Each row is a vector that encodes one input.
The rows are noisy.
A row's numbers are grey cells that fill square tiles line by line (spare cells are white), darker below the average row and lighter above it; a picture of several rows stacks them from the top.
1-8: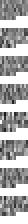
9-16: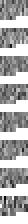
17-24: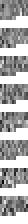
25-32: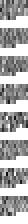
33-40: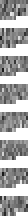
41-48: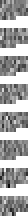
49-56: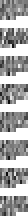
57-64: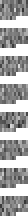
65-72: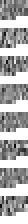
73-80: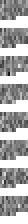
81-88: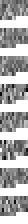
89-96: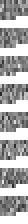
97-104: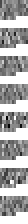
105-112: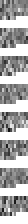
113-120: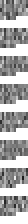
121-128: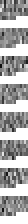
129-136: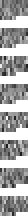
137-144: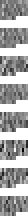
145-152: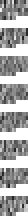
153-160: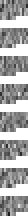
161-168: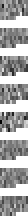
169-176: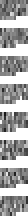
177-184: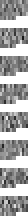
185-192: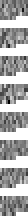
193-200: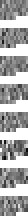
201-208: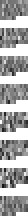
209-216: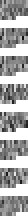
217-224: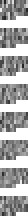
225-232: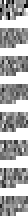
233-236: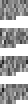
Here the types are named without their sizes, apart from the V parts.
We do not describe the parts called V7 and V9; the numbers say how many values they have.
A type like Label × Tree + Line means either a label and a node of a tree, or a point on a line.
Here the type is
(Line + V9) × V7 + List(Circle).
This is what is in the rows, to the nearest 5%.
About 45% of them hold a value of V7, together with either a point on a line, or a value of V9. The rest are lists of points on a circle.
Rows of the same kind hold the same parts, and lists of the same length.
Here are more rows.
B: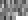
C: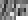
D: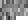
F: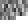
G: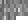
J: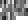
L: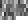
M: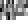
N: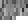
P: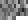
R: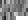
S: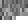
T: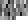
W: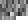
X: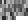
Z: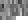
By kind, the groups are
B, J, L, R
C, P, W
D, G, M
F, T
N, S, Z
X

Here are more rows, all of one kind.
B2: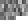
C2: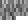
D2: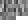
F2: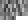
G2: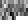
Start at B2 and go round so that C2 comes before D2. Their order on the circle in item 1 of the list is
B2, C2, F2, D2, G2.
